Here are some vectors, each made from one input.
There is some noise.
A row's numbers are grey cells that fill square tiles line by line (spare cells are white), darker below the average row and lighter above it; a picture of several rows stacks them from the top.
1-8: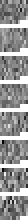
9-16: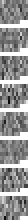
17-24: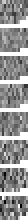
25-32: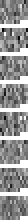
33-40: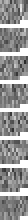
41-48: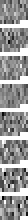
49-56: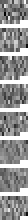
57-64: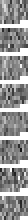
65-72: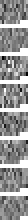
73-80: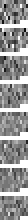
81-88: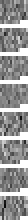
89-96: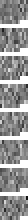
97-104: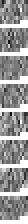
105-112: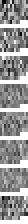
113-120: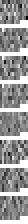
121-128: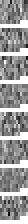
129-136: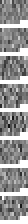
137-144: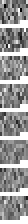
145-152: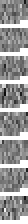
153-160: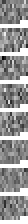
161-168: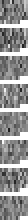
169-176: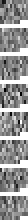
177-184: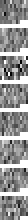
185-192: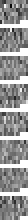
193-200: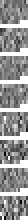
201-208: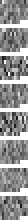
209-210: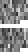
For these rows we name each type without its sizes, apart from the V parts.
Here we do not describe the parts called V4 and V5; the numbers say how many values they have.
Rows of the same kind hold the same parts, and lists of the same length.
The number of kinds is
3.
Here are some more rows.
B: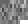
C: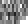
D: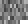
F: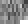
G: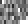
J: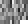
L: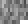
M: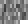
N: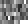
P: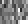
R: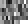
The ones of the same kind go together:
B, C, F, J
D, M, N, R
G, L, P

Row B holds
a point on a line and a true/false value.
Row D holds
a value of V5.
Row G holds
a node of a tree and a value of V4.
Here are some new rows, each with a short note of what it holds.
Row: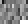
a point on a line and a true/false value
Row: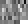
a node of a tree and a value of V4
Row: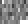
a node of a tree and a value of V4
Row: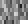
a node of a tree and a value of V4
